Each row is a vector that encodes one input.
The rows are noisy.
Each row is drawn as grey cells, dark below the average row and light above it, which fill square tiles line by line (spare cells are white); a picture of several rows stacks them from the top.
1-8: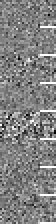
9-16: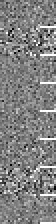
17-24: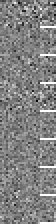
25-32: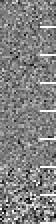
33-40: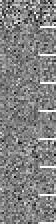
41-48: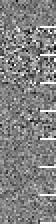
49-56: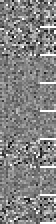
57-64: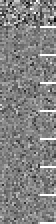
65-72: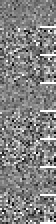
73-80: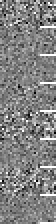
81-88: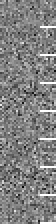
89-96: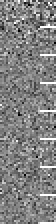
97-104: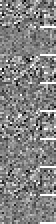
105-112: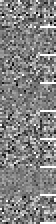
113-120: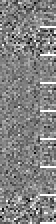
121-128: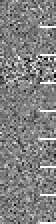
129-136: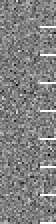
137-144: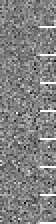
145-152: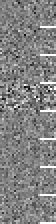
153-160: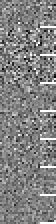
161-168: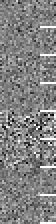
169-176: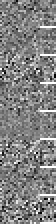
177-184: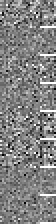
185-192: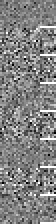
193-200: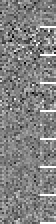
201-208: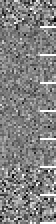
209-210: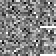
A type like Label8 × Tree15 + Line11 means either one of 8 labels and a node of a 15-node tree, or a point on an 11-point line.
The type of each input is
Circle18 × Line13 + Line9 × Line9.
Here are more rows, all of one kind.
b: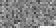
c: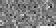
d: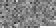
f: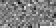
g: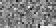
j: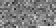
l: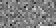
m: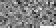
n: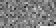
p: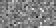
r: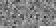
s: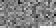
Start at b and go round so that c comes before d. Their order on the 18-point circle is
b, c, j, f, m, n, g, l, r, s, p, d.
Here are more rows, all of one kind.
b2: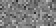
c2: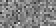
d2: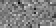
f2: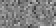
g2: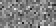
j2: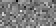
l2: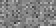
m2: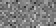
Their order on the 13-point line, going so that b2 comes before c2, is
j2, b2, m2, c2, l2, f2, g2, d2.
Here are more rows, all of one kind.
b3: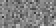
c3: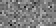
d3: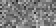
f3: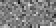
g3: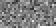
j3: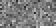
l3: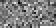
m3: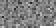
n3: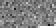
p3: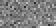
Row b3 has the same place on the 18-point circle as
d3, j3, l3 and m3.
